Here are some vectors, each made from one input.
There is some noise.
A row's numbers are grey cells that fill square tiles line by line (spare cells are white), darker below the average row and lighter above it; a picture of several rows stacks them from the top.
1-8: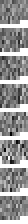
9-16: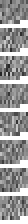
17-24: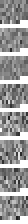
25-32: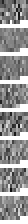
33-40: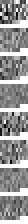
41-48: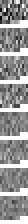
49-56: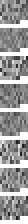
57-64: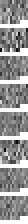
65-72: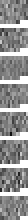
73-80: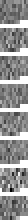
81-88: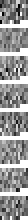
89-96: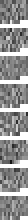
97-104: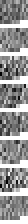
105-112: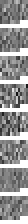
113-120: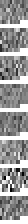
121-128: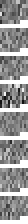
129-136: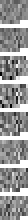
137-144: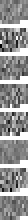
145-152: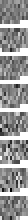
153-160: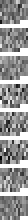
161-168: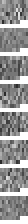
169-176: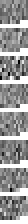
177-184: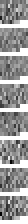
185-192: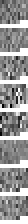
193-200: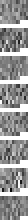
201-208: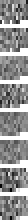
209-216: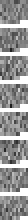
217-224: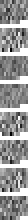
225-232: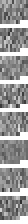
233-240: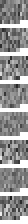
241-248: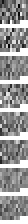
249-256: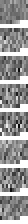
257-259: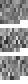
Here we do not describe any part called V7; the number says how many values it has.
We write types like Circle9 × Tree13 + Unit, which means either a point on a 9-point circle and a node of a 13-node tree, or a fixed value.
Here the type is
(Bool × V7 × V7 + Unit) × (Line10 × Line10 + Unit).
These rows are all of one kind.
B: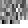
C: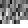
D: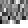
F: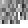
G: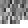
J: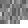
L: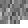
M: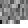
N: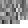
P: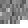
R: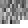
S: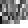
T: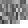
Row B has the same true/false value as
F and N.
